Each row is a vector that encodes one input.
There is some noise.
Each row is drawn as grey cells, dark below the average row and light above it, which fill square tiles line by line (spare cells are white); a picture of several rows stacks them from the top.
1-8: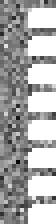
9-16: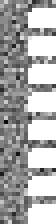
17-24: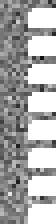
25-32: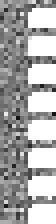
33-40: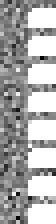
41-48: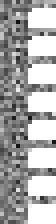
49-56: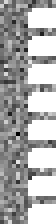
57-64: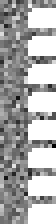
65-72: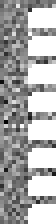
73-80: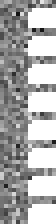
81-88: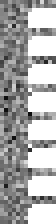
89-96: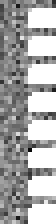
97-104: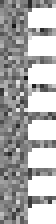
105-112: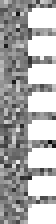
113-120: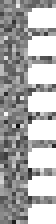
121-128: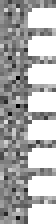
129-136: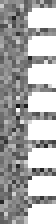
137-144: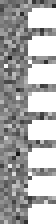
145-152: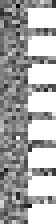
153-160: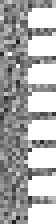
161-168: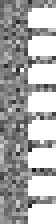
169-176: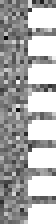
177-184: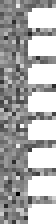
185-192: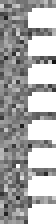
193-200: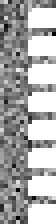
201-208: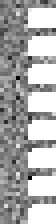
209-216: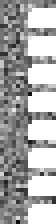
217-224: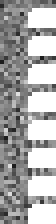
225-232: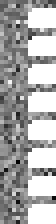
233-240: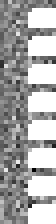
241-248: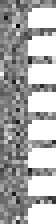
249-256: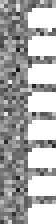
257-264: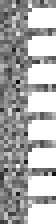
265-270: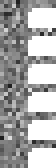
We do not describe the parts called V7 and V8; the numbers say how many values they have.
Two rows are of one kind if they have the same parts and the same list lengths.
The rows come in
2 kinds.
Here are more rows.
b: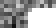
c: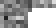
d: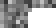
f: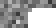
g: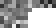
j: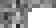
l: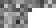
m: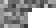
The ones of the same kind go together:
b, c, d, f, l, m
g, j

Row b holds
a point on a 9-point circle and a value of V8.
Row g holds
a true/false value, a value of V7 and a value of V8.
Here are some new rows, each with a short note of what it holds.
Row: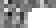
a true/false value, a value of V7 and a value of V8
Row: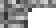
a point on a 9-point circle and a value of V8
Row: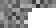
a true/false value, a value of V7 and a value of V8
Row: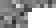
a point on a 9-point circle and a value of V8
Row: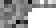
a point on a 9-point circle and a value of V8
